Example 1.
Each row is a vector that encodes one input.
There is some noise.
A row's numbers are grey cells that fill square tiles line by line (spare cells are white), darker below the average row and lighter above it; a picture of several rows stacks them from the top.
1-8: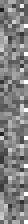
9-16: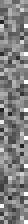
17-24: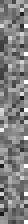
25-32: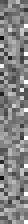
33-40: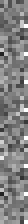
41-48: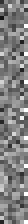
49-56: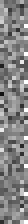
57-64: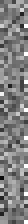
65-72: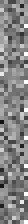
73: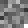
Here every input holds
four true/false values.
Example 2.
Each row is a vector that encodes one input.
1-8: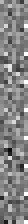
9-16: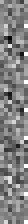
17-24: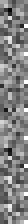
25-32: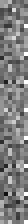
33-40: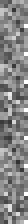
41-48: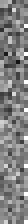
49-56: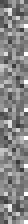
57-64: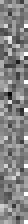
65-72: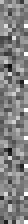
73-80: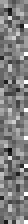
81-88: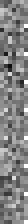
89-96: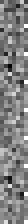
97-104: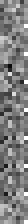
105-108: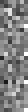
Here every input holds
three true/false values.
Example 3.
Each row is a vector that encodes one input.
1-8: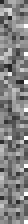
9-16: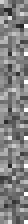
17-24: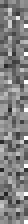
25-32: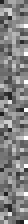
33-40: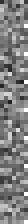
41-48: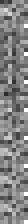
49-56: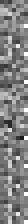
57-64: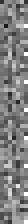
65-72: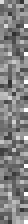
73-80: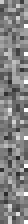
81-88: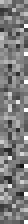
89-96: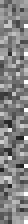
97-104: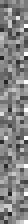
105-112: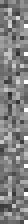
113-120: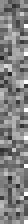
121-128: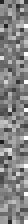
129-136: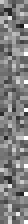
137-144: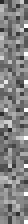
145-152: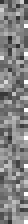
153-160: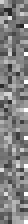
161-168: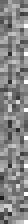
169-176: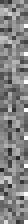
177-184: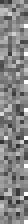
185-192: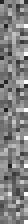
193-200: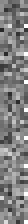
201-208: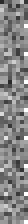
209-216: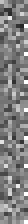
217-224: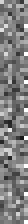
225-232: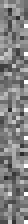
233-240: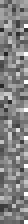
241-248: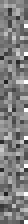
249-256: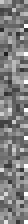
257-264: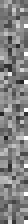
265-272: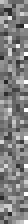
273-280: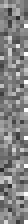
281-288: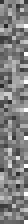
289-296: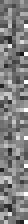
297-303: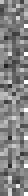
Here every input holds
four true/false values.
